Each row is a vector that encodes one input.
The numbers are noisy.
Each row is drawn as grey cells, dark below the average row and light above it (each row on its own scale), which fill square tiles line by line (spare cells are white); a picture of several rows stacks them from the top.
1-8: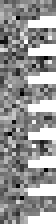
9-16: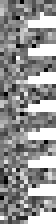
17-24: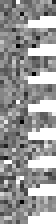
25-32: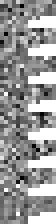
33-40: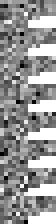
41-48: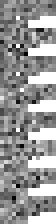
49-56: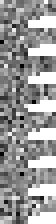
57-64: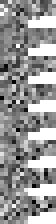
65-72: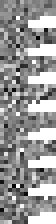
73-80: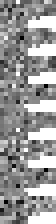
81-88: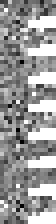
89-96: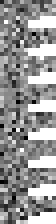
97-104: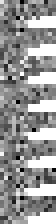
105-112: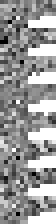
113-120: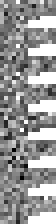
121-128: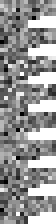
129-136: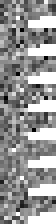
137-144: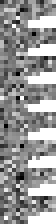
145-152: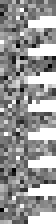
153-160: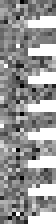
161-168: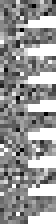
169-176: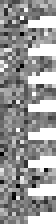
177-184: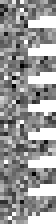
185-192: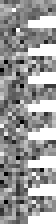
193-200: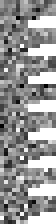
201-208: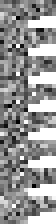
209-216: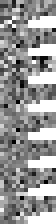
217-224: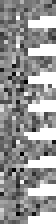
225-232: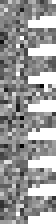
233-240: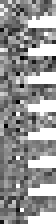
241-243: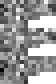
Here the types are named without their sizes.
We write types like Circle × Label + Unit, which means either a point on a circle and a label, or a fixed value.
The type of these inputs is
(Bool × Bool × Bool + Circle) × Line.
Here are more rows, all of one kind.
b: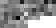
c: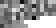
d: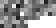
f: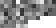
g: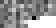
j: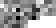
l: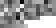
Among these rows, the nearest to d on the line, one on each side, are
b and j.
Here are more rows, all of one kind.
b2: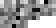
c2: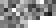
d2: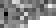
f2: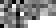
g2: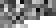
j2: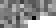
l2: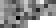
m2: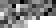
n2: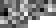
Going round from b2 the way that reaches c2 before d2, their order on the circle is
b2, c2, n2, d2, m2, g2, j2, f2, l2.
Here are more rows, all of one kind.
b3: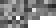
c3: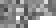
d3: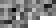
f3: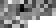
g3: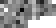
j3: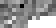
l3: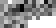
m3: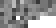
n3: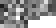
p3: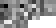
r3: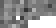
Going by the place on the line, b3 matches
f3, j3 and l3.
